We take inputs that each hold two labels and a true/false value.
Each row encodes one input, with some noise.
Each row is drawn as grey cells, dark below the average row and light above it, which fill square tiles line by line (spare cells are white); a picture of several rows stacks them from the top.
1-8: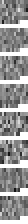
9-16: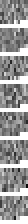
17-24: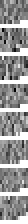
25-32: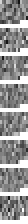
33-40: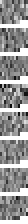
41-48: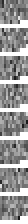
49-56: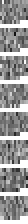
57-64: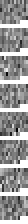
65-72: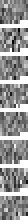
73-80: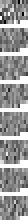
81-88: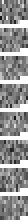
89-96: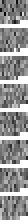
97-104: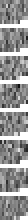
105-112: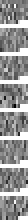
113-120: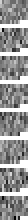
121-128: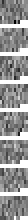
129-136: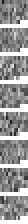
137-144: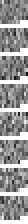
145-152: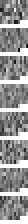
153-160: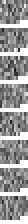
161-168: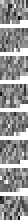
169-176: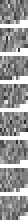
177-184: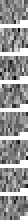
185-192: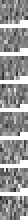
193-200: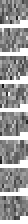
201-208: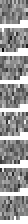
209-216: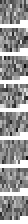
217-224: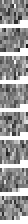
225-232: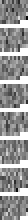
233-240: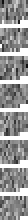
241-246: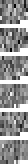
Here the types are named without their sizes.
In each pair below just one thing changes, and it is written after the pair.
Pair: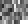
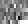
one of the two labels
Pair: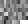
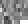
the true/false value
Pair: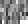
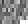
the true/false value
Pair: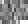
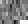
one of the two labels
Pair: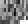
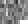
one of the two labels
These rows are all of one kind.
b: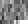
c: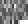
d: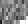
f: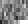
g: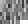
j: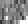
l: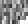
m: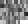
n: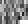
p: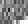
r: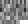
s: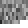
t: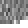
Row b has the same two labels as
d, f, j and s.
